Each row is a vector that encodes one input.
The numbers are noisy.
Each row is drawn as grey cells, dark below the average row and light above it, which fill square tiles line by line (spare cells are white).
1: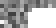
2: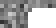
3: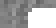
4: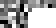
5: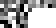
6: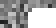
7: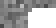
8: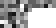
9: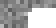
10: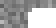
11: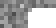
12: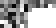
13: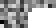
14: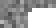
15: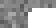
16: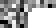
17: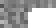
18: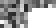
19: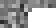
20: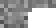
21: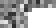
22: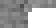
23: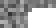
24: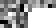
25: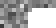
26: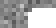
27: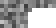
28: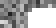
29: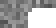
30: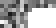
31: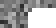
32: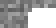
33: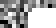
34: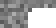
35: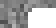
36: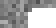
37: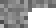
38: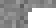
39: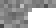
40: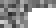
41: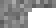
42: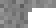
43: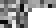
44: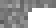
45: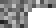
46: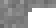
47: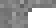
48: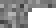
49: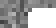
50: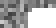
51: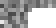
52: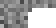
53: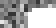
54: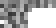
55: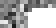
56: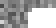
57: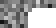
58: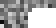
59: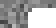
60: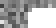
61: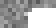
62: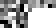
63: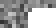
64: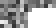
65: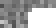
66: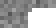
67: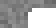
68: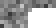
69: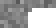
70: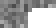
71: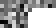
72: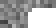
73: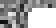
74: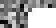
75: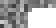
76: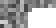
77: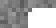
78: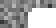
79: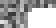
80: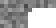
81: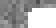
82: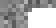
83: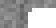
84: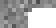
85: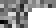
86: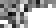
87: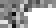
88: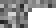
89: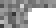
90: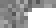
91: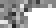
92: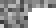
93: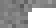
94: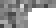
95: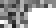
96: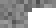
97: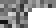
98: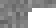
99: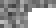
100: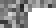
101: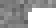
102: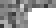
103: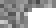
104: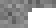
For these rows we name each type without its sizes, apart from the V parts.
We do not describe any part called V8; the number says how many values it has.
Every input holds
a point on a line, together with either a point on a line, or a value of V8.
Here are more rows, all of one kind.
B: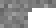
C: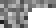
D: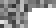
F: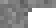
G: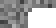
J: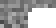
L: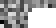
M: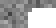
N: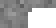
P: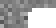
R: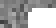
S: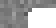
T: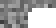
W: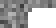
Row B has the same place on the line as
J, M and T.
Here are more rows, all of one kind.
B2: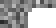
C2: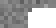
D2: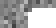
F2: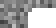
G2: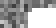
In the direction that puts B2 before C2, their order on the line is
B2, F2, G2, C2, D2.
